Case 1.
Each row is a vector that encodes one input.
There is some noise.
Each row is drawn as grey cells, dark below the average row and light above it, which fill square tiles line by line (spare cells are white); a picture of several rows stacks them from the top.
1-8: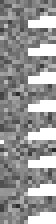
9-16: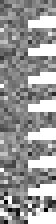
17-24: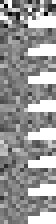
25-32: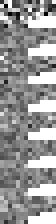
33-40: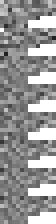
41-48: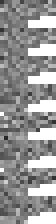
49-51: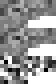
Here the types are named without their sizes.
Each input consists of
either a fixed value, or three true/false values.
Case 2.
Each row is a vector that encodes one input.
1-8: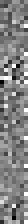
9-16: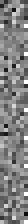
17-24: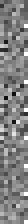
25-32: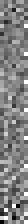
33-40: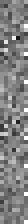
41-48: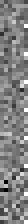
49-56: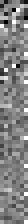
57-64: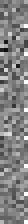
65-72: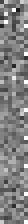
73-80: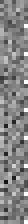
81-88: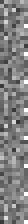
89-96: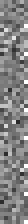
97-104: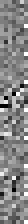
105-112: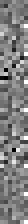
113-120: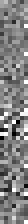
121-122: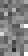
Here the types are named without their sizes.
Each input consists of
a point on a line.
